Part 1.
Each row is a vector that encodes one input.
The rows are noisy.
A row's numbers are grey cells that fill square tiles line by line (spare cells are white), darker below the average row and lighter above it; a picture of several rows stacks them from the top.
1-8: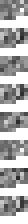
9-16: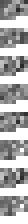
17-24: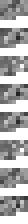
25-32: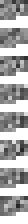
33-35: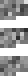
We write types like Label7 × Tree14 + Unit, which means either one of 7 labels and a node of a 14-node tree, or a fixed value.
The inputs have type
Line6.
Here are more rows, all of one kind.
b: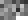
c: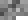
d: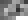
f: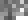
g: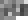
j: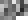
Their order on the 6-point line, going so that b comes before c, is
d, b, f, c, g, j.
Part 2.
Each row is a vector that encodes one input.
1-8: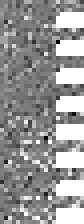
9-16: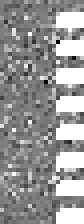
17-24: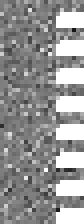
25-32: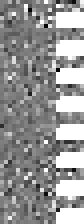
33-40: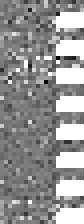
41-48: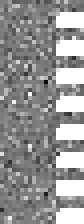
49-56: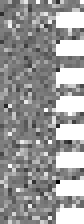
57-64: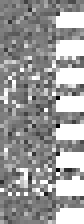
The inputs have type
Label6.
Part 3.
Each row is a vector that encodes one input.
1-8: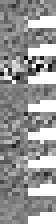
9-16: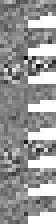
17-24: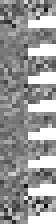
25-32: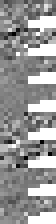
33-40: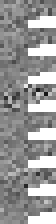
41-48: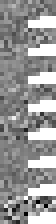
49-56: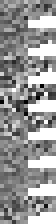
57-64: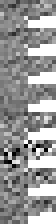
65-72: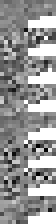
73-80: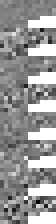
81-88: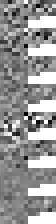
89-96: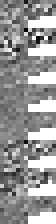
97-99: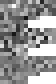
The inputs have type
Line9.
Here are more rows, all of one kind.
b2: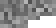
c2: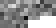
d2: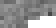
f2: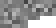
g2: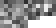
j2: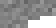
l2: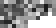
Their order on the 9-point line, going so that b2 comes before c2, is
g2, b2, d2, j2, f2, c2, l2.
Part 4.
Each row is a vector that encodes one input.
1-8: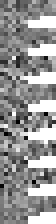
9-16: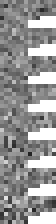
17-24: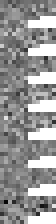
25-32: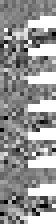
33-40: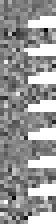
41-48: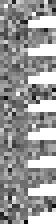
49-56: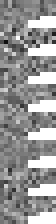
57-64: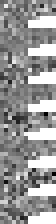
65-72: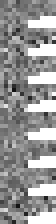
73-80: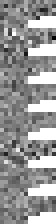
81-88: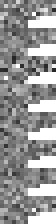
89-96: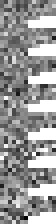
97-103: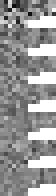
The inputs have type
Label6.
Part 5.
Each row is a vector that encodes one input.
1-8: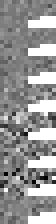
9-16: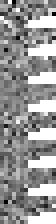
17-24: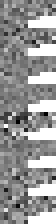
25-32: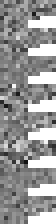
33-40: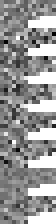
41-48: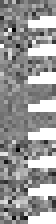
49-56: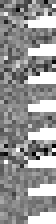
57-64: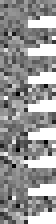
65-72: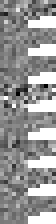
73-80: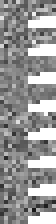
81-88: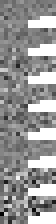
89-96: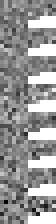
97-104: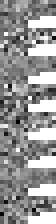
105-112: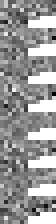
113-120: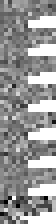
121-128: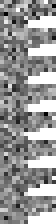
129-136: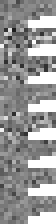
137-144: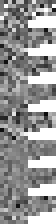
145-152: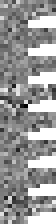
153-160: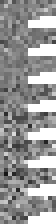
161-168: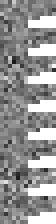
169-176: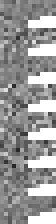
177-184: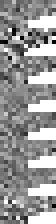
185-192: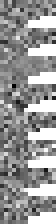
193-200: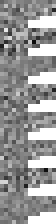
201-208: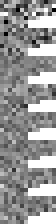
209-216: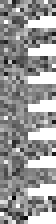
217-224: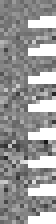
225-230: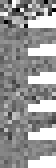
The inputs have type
Circle8 + Unit.
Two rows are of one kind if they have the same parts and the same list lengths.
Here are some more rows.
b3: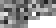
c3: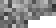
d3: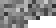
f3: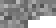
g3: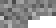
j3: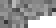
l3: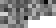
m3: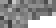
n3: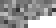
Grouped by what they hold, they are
b3, l3
c3, d3, f3, g3, j3, m3, n3

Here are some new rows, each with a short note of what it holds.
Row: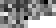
a fixed value
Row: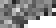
a fixed value
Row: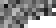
a fixed value
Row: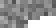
a point on an 8-point circle
